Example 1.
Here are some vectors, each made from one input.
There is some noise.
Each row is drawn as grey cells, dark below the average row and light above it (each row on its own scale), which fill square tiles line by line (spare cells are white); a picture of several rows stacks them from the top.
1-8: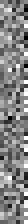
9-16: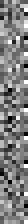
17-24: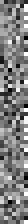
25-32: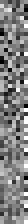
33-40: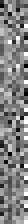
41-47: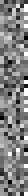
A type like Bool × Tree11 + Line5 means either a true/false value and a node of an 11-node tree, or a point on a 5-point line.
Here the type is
Circle6.
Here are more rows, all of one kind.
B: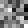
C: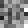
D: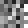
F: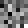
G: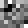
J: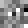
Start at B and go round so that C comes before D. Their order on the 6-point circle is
B, F, C, D, G, J.
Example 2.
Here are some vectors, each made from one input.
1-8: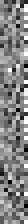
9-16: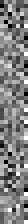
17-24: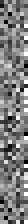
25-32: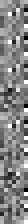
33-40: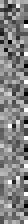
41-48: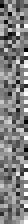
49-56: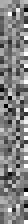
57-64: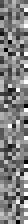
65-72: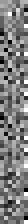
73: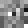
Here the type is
Circle6.
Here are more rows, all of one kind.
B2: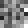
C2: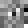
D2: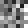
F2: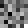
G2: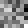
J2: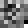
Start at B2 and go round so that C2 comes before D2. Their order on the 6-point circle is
B2, F2, G2, C2, J2, D2.
